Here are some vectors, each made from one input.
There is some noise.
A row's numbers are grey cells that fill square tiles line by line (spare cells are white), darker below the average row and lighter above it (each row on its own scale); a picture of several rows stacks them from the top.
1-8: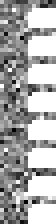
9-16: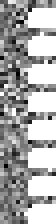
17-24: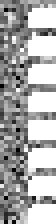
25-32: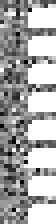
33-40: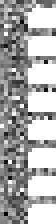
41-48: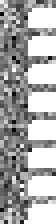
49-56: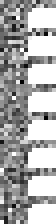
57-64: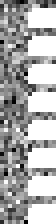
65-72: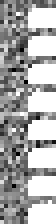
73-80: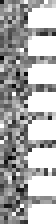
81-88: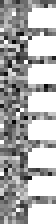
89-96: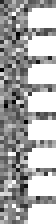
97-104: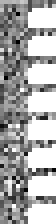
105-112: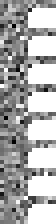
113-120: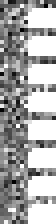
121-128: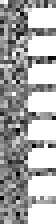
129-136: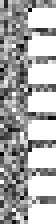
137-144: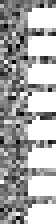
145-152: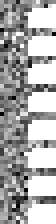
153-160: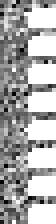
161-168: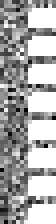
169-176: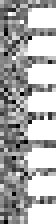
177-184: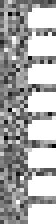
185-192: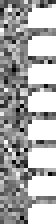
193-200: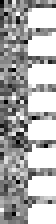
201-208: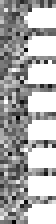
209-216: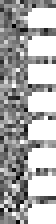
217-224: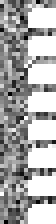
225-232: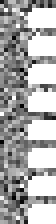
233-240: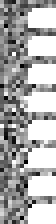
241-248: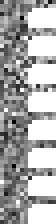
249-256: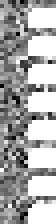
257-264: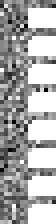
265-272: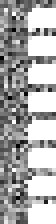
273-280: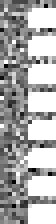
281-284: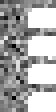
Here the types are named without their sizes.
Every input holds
two labels, together with either a label, or a point on a line.
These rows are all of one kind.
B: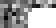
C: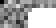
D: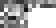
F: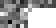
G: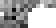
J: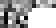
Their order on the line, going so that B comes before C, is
J, G, B, C, F, D.
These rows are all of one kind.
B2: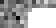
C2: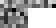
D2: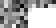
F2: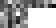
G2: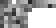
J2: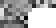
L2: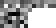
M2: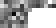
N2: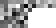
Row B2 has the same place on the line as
J2 and M2.
